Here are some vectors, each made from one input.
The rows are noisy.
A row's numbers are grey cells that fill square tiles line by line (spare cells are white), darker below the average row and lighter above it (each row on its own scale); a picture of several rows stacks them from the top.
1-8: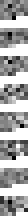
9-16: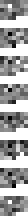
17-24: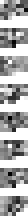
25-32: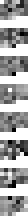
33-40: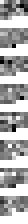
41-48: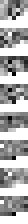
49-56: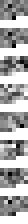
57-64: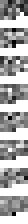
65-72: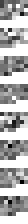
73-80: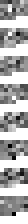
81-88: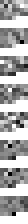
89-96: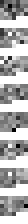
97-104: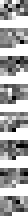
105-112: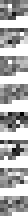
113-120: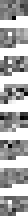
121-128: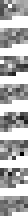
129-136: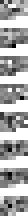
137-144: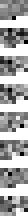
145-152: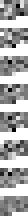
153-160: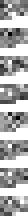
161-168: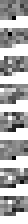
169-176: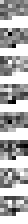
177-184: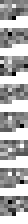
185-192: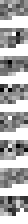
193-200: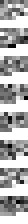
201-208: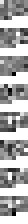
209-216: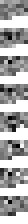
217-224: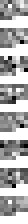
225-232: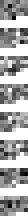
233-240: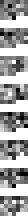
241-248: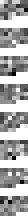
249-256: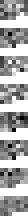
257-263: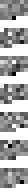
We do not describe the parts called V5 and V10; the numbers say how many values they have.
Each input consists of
a value of V10, together with either a point on a 6-point circle and a true/false value, or a value of V5.
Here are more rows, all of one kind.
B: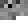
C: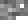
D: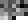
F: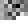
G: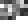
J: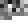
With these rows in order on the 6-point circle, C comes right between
B and F.
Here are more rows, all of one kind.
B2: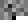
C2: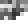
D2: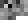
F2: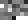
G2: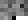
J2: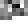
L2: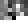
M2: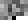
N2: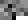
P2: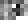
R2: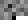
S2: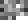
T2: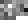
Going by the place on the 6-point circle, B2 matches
G2, M2, P2 and R2.
